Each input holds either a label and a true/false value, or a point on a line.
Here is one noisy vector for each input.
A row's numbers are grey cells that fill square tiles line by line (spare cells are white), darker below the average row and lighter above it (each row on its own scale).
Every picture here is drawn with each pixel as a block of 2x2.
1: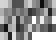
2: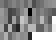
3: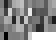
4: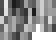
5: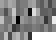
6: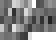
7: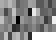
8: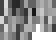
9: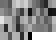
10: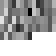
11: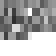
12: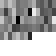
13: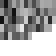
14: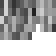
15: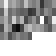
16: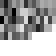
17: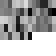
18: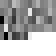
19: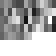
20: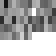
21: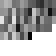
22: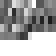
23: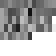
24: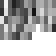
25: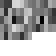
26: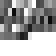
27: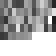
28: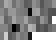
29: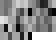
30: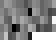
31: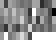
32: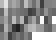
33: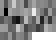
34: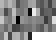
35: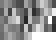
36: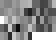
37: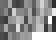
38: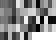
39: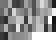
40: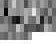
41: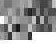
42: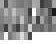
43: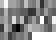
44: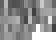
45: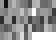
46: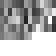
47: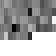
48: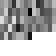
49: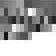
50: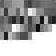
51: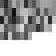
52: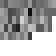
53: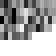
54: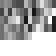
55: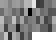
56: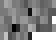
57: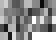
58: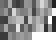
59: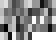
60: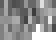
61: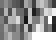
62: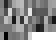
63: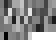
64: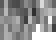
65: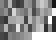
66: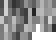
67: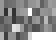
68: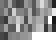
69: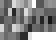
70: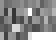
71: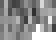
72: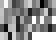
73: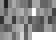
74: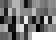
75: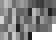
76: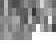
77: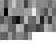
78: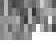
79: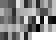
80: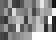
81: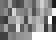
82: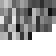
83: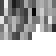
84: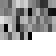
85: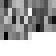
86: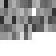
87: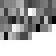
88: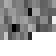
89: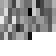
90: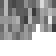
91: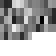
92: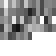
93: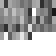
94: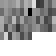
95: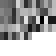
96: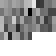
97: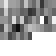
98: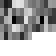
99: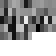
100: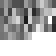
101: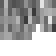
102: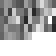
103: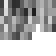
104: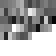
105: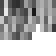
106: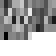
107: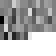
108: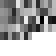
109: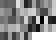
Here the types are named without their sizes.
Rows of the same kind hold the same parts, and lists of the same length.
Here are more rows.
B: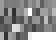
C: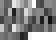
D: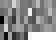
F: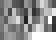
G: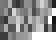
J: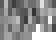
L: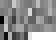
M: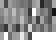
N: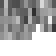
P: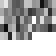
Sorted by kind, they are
B, C, D, L, M, P
F, G, J, N

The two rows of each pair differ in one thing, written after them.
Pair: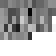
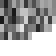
the true/false value
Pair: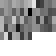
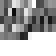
the true/false value
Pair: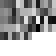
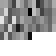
the true/false value
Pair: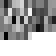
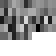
the label
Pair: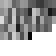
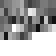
the true/false value
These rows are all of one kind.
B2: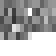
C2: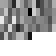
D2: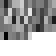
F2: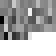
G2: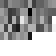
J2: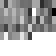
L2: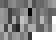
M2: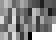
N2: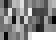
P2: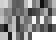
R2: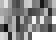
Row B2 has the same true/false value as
D2, F2 and N2.
